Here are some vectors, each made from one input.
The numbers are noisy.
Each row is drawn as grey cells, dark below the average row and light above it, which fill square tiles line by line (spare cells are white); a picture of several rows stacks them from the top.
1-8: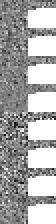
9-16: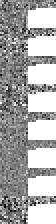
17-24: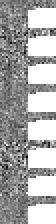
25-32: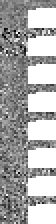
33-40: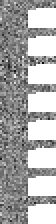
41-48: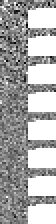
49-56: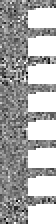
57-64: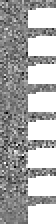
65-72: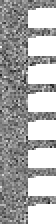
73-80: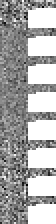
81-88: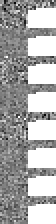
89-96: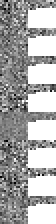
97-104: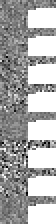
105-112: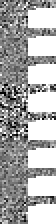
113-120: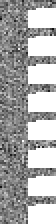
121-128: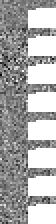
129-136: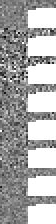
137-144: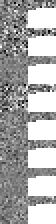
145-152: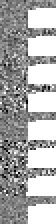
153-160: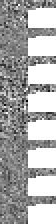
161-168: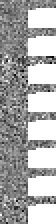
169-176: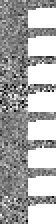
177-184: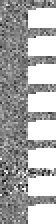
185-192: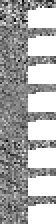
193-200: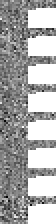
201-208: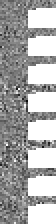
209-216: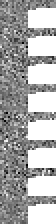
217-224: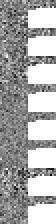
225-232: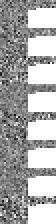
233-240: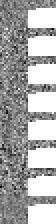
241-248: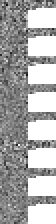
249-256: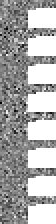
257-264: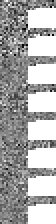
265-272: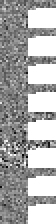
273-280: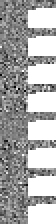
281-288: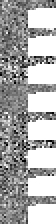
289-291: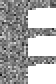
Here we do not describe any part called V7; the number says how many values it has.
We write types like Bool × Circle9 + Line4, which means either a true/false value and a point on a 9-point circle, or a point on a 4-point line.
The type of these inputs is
Bool × Bool × Bool × (Circle10 + V7).
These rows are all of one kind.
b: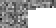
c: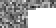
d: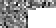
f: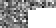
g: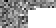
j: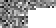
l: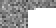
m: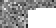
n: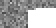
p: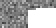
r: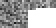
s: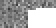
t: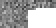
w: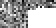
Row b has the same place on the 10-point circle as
c, m, p and w.
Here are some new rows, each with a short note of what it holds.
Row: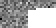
a point on a 10-point circle and three true/false values
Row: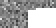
three true/false values and a value of V7
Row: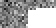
three true/false values and a value of V7
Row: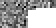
a point on a 10-point circle and three true/false values
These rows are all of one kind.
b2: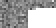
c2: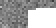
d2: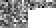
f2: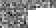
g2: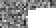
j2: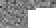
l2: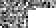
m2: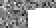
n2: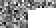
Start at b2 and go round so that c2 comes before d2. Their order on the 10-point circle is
b2, g2, m2, c2, n2, f2, j2, l2, d2.
